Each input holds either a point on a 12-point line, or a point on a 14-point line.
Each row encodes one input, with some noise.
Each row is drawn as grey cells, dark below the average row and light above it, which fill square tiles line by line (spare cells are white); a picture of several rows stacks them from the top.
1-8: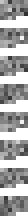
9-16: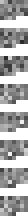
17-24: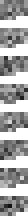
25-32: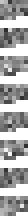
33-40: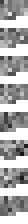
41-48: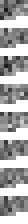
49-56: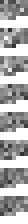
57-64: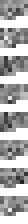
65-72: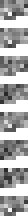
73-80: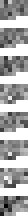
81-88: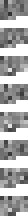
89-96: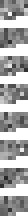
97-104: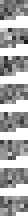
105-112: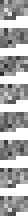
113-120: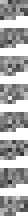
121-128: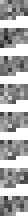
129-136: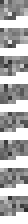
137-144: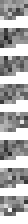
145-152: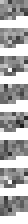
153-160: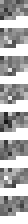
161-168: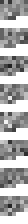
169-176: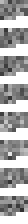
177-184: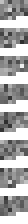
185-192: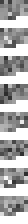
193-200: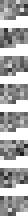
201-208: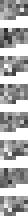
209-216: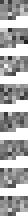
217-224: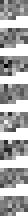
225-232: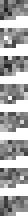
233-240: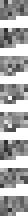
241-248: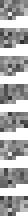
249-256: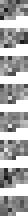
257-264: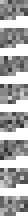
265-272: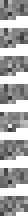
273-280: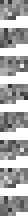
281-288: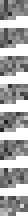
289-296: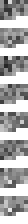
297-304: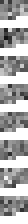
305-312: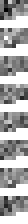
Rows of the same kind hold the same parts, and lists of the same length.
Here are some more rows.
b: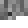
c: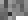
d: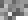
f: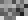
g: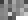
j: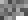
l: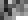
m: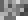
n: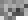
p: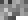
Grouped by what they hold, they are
b, c, j, l
d, f, g, m, n, p

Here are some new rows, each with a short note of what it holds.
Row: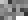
a point on a 12-point line
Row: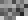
a point on a 14-point line
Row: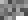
a point on a 12-point line
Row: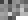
a point on a 14-point line
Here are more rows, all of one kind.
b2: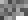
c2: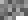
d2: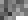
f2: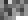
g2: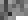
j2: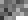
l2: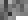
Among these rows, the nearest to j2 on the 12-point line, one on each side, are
c2 and d2.
